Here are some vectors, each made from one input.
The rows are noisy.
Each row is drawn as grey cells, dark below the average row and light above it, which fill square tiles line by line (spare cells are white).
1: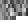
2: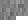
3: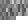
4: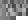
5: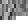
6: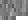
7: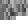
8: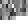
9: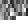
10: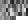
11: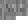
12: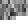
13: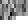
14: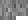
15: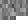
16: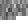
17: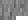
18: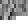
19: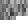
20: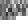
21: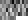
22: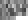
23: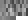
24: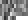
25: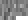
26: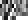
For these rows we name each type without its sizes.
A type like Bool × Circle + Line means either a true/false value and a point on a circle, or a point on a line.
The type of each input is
Line.
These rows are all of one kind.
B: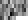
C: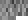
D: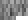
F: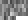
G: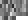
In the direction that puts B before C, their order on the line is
D, B, G, C, F.
